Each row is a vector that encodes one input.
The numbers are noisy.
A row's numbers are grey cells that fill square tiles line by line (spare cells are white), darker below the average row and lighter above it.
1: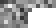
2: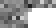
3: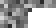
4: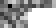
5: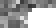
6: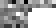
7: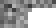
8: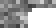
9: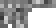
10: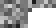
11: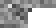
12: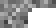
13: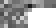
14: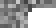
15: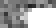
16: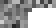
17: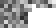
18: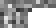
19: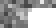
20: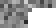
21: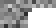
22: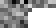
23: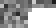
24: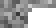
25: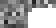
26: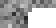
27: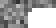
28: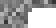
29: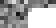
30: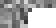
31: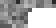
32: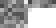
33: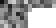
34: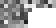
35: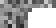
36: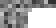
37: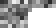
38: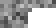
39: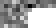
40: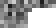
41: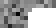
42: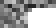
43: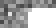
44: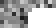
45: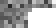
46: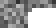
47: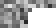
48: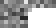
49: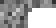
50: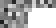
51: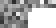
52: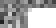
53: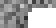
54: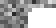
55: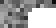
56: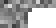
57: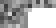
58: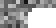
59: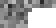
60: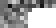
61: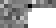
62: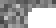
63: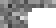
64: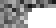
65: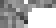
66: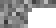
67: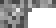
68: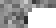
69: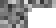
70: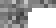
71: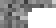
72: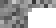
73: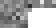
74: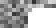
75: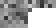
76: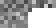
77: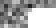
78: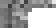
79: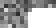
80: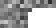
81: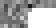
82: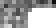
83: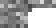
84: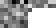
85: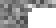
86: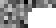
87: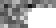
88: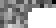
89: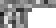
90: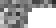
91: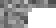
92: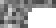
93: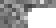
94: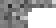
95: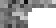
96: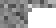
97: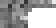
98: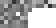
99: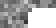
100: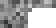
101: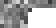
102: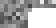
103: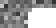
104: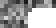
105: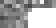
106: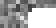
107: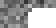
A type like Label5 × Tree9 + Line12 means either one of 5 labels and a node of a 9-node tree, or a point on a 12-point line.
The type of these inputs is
(Bool × Bool × Bool + Label7) × Label7.
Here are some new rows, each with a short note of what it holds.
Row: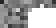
two labels (each one of 7)
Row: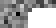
two labels (each one of 7)
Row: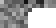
one of 7 labels and three true/false values
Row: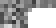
one of 7 labels and three true/false values
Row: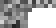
two labels (each one of 7)
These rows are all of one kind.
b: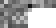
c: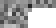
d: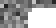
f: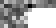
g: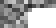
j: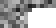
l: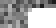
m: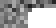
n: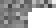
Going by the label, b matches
d and f.
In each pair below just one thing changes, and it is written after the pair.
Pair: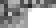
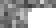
one of the three true/false values
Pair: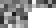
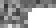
the label
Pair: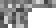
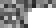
the label
